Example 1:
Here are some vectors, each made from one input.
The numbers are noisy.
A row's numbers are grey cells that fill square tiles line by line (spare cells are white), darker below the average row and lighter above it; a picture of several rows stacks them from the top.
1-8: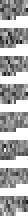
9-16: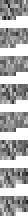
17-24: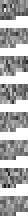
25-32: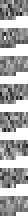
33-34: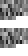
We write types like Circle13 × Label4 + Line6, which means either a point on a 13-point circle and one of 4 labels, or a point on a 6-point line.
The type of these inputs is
Line8.
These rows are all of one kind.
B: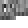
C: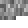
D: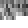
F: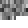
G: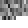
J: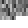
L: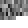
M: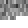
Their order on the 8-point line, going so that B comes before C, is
L, G, F, B, C, M, D, J.
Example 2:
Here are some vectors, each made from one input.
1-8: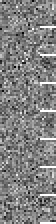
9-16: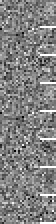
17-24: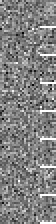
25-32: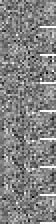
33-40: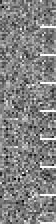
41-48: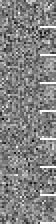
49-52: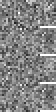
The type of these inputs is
Circle11.
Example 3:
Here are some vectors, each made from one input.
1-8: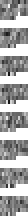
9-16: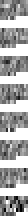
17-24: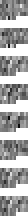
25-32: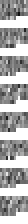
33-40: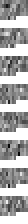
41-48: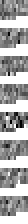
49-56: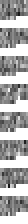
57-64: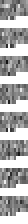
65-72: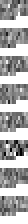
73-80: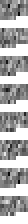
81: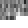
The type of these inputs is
Bool × Bool × Bool × Bool + Unit.
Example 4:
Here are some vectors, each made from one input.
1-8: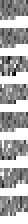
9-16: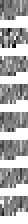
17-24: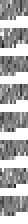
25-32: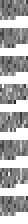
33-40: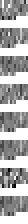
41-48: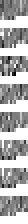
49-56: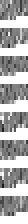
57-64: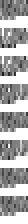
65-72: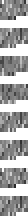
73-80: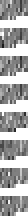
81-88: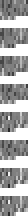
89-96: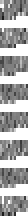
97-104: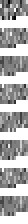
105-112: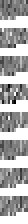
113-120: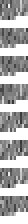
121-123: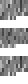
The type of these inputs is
Bool × Bool × Bool + Unit.
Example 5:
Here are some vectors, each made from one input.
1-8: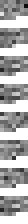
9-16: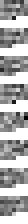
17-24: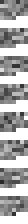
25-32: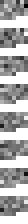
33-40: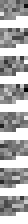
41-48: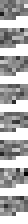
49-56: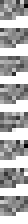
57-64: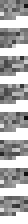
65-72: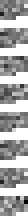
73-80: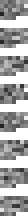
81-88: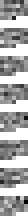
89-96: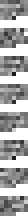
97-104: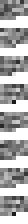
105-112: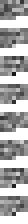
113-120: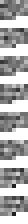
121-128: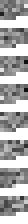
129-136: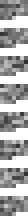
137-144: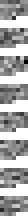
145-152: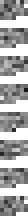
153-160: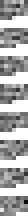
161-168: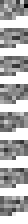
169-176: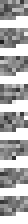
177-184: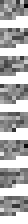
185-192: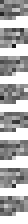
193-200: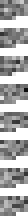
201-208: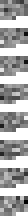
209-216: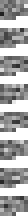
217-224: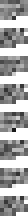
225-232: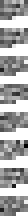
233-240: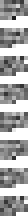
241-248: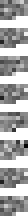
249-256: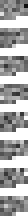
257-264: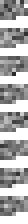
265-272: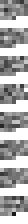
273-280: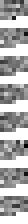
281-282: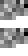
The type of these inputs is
Bool × Bool × Bool × Bool.
